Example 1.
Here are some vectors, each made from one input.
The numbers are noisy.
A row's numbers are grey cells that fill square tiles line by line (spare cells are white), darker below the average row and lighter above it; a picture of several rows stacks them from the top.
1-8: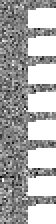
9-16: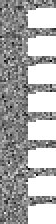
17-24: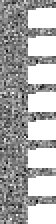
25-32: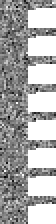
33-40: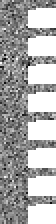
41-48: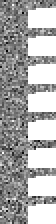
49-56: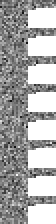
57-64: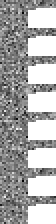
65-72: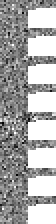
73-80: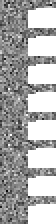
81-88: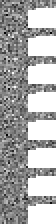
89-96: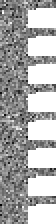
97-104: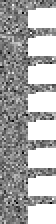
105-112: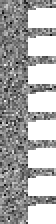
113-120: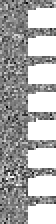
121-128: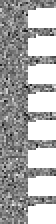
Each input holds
a point on a 5-point circle, together with either one of 9 labels, or a point on a 4-point line.
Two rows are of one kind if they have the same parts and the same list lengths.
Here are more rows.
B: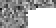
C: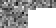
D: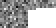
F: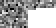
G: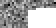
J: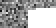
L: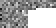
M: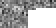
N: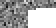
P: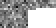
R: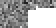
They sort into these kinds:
B, D, J, P
C, F, G, L, M, N, R

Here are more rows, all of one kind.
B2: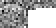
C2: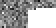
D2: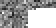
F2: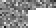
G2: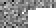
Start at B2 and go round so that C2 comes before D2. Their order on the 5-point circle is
B2, C2, G2, F2, D2.
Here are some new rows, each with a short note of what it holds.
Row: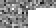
a point on a 5-point circle and a point on a 4-point line
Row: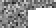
a point on a 5-point circle and one of 9 labels
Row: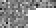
a point on a 5-point circle and one of 9 labels
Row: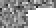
a point on a 5-point circle and a point on a 4-point line
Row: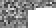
a point on a 5-point circle and a point on a 4-point line
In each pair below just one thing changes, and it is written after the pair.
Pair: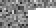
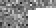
the place on the 4-point line
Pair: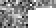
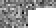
the place on the 5-point circle
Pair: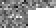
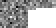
the place on the 4-point line
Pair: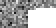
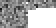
the place on the 5-point circle
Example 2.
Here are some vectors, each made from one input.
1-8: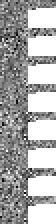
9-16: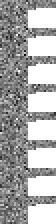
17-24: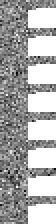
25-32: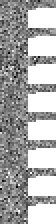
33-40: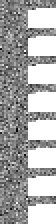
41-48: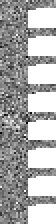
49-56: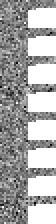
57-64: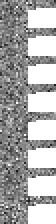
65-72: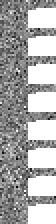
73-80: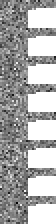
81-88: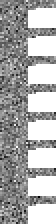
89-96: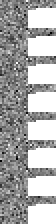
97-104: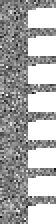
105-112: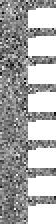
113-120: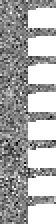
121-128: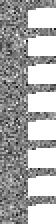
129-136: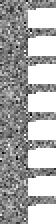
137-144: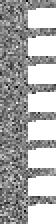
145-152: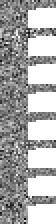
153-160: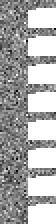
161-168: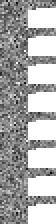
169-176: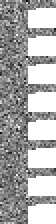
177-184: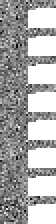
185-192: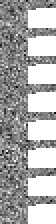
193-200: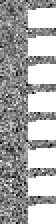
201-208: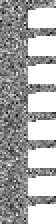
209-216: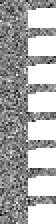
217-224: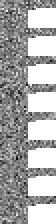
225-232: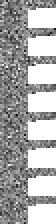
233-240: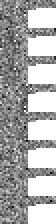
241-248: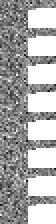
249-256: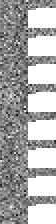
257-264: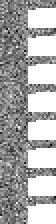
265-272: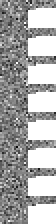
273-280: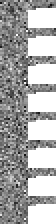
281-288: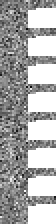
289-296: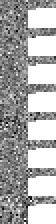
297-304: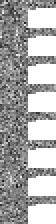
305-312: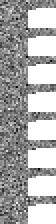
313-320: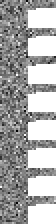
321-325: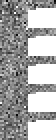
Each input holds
either a point on a 9-point circle, or a fixed value, or one of 9 labels and a true/false value.
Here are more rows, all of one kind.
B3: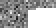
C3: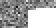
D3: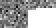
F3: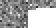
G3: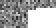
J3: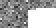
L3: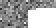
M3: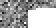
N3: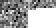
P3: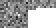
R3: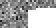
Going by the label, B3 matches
D3 and N3.
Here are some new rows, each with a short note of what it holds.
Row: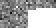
a point on a 9-point circle
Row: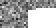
one of 9 labels and a true/false value
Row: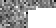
a fixed value
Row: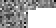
a fixed value
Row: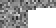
one of 9 labels and a true/false value
